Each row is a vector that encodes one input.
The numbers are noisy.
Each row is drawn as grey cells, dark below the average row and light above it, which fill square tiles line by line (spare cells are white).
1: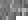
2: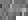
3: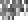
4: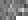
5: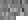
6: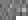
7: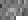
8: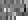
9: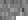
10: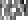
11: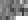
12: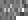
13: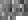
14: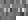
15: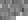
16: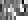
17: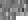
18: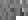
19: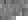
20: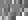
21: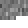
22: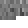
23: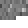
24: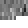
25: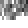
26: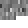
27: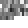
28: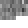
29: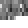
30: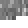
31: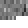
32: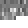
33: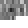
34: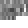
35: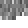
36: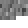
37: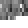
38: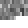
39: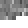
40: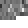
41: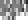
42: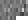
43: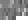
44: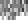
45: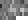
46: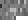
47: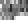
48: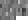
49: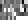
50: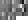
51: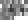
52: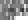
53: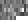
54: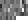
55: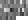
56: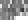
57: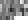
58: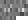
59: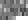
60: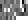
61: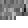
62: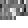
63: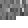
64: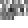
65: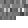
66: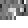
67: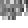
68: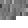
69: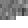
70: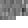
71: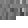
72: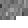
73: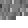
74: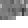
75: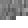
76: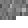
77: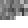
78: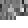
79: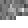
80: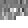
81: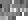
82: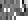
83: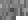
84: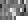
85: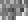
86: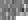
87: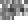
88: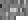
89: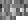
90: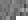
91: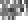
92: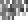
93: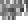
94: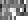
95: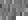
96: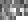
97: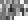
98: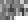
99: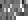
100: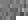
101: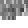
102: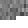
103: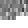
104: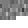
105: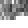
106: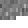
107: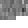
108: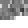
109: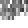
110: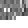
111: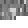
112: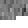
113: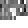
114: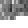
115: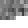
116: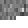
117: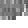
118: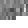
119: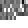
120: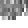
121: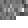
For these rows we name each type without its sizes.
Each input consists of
either a fixed value, or three true/false values.
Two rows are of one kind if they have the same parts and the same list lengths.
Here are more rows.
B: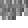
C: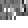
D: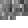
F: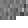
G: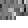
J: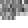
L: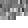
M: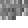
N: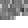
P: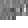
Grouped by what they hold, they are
B, C, F, G, J, L, M, N, P
D

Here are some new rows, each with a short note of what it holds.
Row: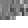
three true/false values
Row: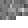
three true/false values
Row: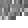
three true/false values
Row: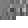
three true/false values
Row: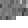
three true/false values
